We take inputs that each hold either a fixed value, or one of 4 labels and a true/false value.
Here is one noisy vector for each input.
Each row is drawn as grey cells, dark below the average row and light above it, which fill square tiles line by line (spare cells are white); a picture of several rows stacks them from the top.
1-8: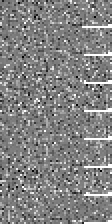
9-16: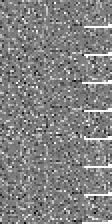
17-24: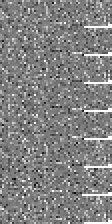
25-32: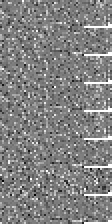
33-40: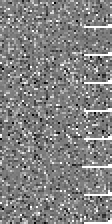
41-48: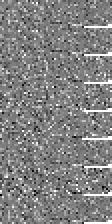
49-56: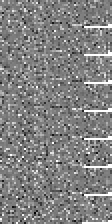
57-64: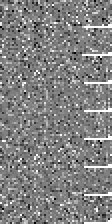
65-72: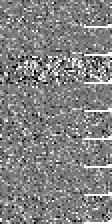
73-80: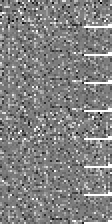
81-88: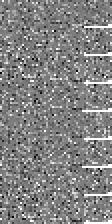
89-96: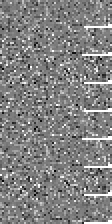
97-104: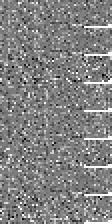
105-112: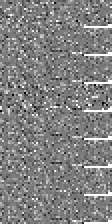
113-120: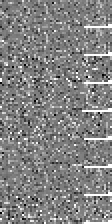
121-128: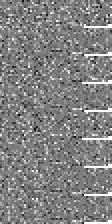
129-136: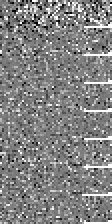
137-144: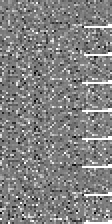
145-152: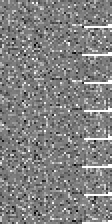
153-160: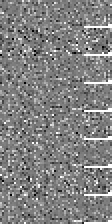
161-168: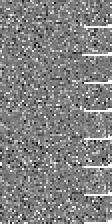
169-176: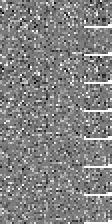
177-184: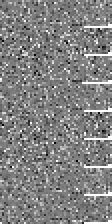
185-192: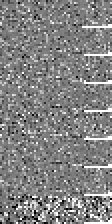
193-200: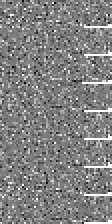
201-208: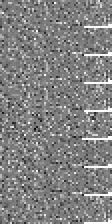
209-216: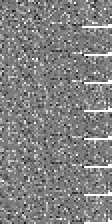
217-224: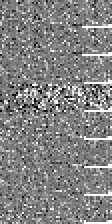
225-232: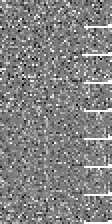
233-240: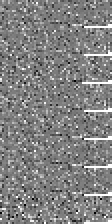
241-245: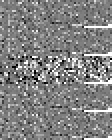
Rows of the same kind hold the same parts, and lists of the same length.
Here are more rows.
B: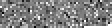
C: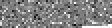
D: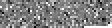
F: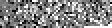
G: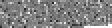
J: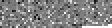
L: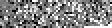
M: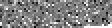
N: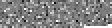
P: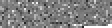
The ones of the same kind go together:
B, C, D, G, J, M, N, P
F, L

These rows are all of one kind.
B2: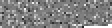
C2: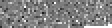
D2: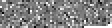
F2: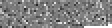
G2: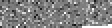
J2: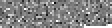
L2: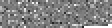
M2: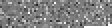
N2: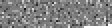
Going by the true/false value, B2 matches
D2, J2 and L2.
